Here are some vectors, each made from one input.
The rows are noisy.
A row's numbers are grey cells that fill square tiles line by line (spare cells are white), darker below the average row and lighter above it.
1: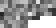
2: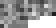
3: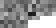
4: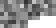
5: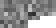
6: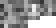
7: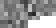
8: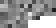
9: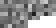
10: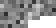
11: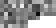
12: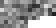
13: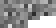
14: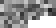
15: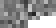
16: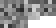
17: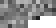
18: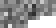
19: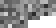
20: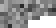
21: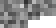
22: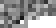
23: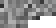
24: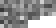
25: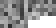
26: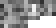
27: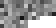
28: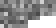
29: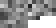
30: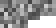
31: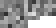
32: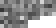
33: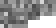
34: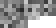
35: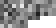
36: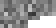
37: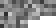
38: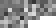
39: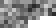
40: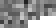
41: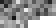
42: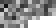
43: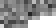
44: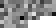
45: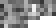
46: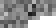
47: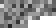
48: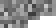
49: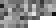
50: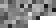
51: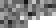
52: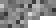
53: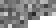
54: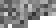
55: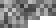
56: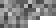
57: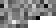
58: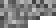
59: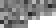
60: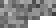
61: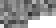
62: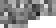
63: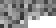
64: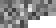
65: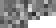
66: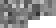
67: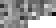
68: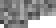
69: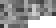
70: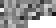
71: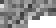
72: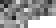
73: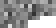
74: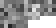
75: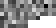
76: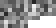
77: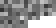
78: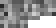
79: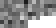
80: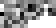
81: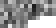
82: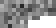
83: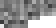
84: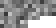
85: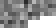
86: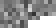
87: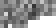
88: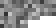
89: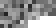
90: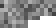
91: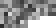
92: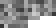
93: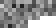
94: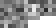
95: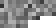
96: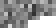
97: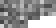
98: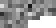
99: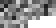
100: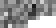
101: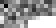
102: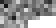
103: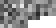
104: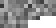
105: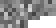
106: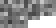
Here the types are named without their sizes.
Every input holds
either three true/false values, or a list of points on a line.
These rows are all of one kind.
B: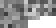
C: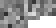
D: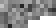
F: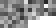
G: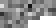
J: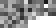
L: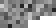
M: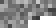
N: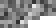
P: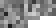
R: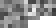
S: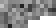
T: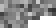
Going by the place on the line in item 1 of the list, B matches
F, J and R.
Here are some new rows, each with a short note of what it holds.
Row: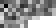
the empty list
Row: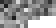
the empty list
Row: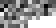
the empty list
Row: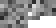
a list of two items
